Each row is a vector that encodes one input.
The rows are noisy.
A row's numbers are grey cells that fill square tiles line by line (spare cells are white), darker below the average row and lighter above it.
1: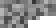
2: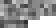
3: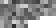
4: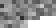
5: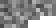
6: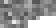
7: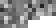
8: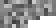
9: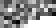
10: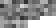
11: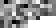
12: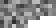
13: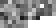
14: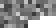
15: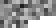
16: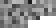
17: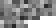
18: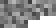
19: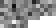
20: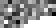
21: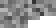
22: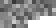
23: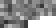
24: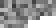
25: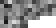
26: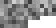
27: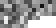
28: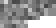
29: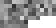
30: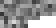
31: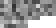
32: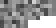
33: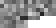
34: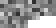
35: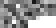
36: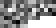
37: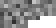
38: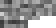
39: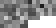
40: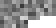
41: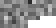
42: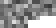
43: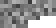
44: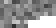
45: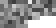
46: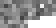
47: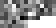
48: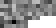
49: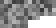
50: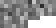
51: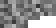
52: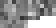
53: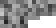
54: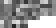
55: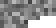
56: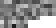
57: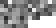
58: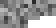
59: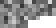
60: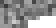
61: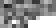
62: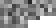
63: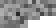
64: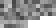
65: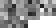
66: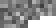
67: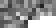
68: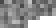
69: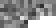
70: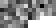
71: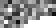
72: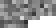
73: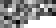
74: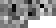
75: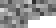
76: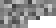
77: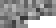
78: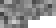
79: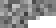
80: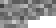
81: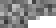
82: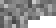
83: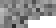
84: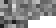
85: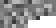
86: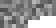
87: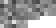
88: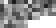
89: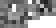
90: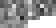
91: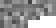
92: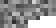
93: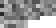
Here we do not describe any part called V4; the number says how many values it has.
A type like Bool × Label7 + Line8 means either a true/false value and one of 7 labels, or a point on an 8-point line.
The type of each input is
List2(Bool × V4).
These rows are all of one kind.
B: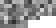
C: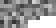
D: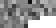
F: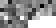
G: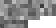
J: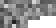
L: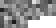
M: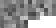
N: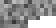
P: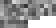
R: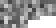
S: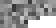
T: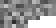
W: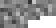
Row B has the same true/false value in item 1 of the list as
F, G, N and P.
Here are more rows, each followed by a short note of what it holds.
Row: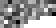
the empty list
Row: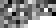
the empty list
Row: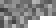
a list of one item
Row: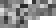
a list of two items
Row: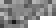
a list of one item
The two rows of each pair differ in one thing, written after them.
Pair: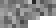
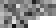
the value of V4 in item 1 of the list
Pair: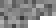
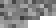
the true/false value in item 2 of the list
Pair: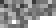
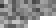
the true/false value in item 2 of the list
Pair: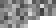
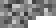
the true/false value in item 1 of the list
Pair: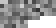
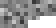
the value of V4 in item 1 of the list
